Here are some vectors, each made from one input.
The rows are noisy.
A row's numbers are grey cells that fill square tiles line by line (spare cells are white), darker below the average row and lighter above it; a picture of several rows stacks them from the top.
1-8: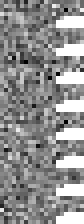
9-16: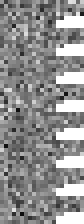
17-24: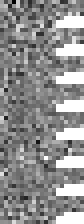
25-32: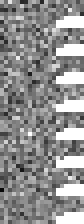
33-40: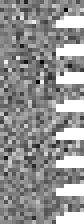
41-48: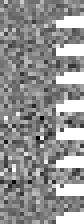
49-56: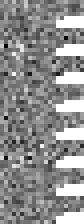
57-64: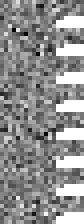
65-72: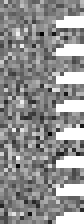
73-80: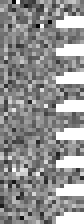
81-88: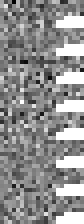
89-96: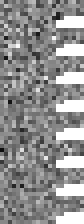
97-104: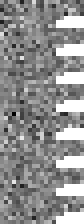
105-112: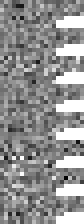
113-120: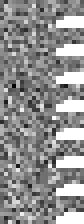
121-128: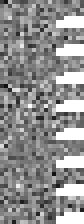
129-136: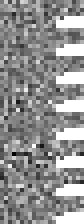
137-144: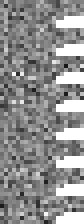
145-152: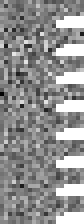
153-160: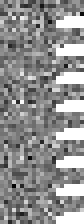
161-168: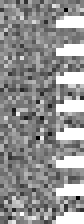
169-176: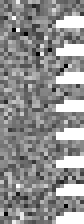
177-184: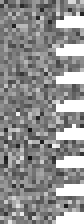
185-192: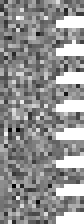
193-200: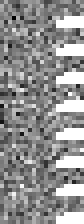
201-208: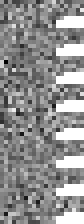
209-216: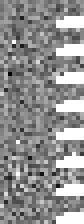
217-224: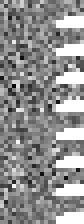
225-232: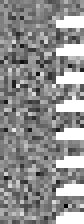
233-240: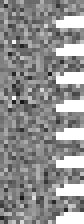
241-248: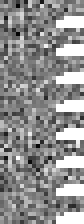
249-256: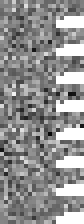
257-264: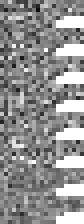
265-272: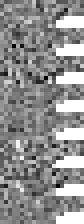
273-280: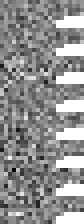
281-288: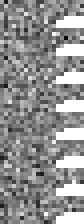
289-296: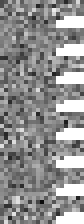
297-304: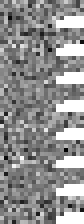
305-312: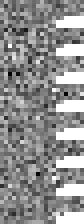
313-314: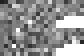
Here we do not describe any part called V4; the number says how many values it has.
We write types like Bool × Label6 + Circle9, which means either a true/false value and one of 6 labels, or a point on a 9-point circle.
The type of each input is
Line10 × (Tree10 + Unit) + Tree13 × Tree13 + V4.
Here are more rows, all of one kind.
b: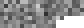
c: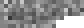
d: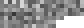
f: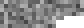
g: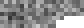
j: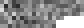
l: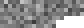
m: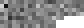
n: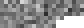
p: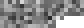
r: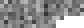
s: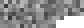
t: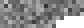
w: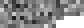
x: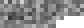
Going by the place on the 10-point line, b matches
l, n, r and t.
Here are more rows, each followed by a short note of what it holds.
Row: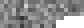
a point on a 10-point line
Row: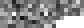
a point on a 10-point line
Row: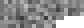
a point on a 10-point line
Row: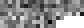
a value of V4
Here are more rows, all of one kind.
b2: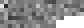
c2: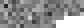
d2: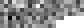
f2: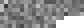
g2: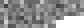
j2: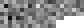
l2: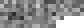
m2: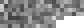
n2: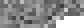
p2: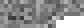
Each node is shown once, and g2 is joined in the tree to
n2.
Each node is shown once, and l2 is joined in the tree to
p2.
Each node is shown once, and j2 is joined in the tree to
b2, c2 and d2.
